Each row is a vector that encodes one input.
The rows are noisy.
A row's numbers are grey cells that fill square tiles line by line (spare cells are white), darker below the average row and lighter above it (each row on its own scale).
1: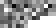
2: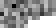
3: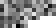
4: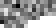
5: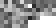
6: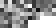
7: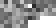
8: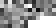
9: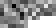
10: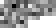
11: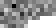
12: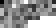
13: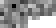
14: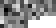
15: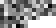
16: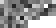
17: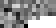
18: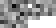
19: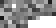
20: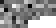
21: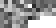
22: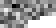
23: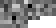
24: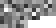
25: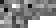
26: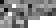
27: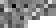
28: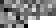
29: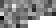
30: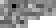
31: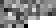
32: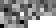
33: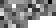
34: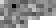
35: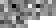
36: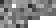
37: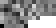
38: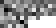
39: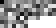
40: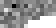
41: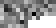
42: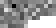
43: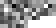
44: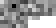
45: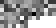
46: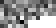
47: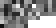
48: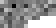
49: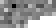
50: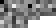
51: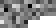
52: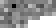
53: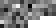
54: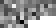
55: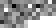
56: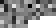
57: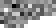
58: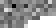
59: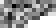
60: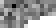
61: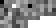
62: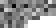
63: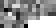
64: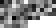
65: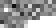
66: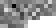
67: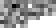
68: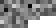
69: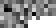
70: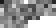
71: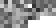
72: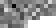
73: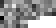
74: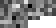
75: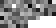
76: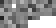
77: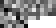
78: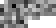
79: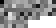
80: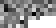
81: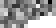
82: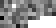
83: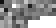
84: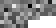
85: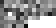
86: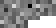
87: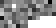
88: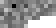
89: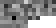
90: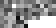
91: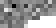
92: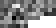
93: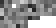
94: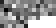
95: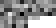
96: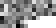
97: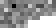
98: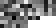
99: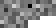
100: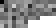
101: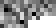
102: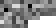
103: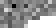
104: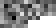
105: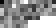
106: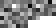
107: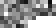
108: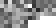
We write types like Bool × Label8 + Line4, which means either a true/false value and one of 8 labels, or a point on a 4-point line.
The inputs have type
List2(Line7).
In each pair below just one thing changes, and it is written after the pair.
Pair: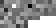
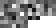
the place on the 7-point line in item 2 of the list
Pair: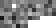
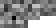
the place on the 7-point line in item 1 of the list
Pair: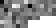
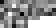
the place on the 7-point line in item 2 of the list
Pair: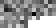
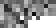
the place on the 7-point line in item 2 of the list
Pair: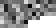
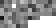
the place on the 7-point line in item 1 of the list
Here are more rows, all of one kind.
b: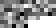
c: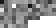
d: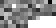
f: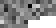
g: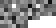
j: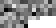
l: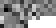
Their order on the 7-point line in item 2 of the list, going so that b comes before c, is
b, l, g, d, j, c, f.
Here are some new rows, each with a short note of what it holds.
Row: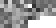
the empty list
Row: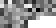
the empty list
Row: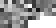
the empty list
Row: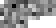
a list of one item
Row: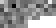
a list of one item
